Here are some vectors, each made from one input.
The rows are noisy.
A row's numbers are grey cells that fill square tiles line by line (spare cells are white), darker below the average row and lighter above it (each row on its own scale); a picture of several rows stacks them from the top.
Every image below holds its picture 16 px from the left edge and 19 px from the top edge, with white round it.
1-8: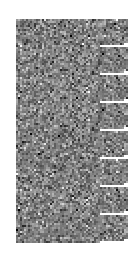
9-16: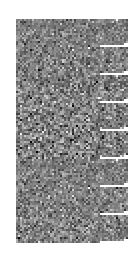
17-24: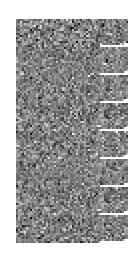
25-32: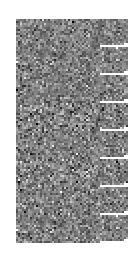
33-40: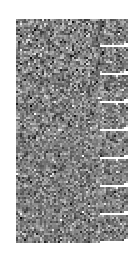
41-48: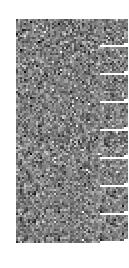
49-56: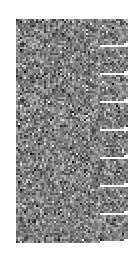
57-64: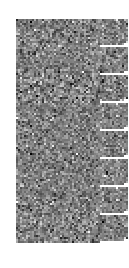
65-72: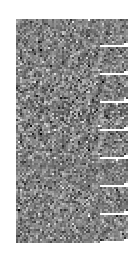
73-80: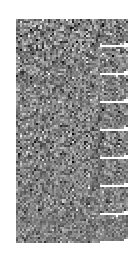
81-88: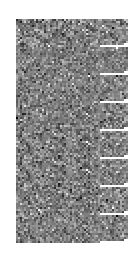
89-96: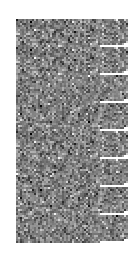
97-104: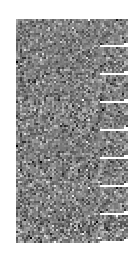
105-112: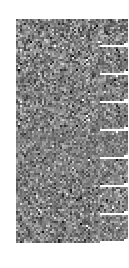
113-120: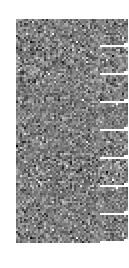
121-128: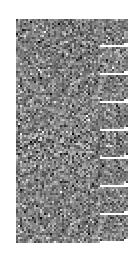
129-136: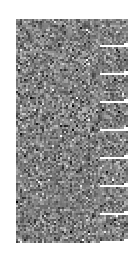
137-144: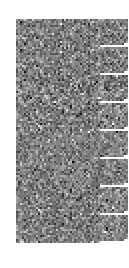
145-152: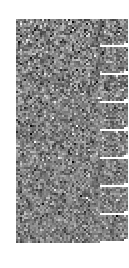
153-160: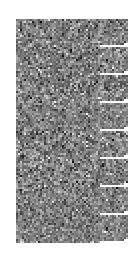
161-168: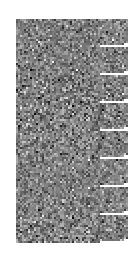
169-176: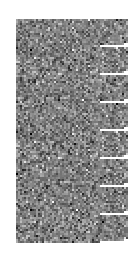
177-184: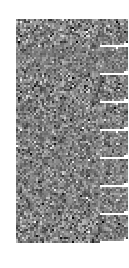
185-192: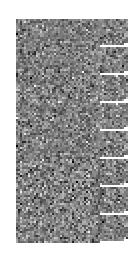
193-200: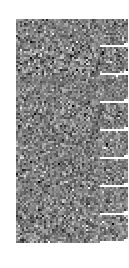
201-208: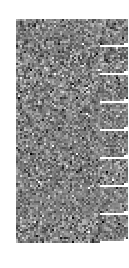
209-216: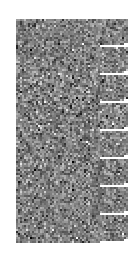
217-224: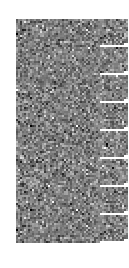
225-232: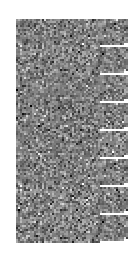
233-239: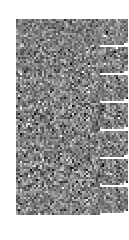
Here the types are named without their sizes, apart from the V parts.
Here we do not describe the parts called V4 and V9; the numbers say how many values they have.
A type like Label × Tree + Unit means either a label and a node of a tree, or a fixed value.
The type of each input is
Bool × V9 + Label × V4.
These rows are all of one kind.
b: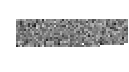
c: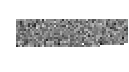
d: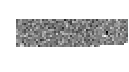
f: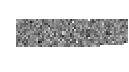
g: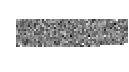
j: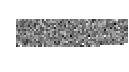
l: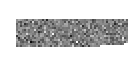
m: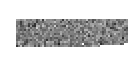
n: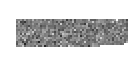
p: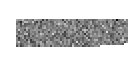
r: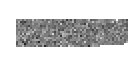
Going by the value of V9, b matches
c, g, j and m.
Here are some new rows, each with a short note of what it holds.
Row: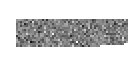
a true/false value and a value of V9
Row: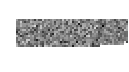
a label and a value of V4
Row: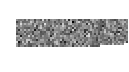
a label and a value of V4
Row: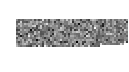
a label and a value of V4
